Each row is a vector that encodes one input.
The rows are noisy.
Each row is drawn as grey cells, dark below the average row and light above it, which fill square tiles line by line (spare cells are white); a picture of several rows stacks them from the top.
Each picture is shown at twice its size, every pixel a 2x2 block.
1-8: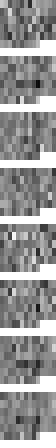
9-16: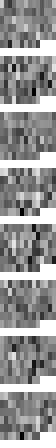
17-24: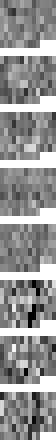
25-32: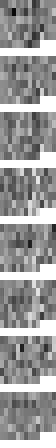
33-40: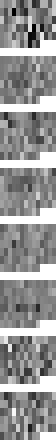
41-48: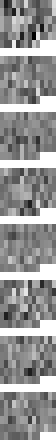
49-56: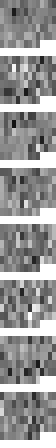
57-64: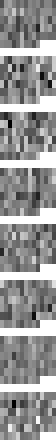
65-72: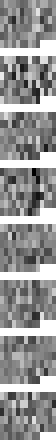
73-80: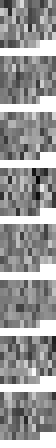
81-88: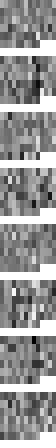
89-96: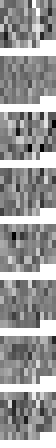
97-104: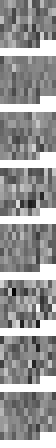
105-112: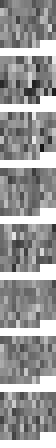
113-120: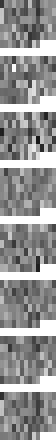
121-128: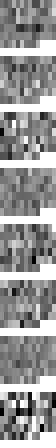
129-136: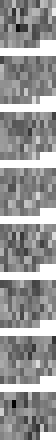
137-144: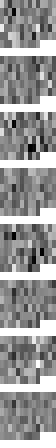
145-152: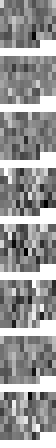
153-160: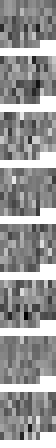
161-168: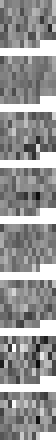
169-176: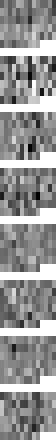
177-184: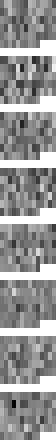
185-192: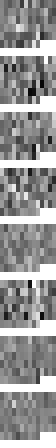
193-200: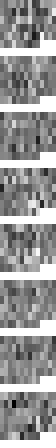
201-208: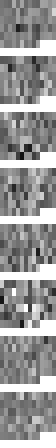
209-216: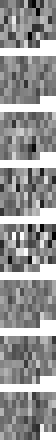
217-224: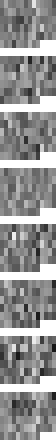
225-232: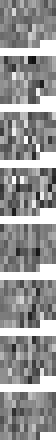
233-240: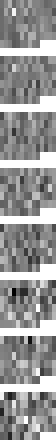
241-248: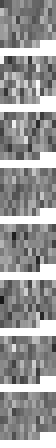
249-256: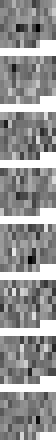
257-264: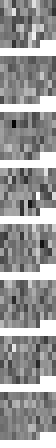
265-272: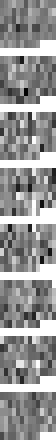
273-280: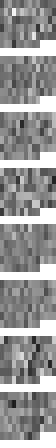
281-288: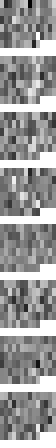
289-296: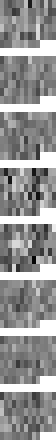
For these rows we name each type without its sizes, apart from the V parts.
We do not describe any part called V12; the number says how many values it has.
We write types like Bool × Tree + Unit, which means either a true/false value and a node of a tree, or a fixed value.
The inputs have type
(Bool × Bool × Bool × Bool + V12) × Line.
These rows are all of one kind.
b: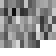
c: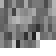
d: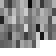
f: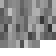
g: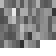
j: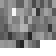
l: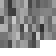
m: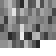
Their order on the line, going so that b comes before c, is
l, b, g, j, m, f, d, c.
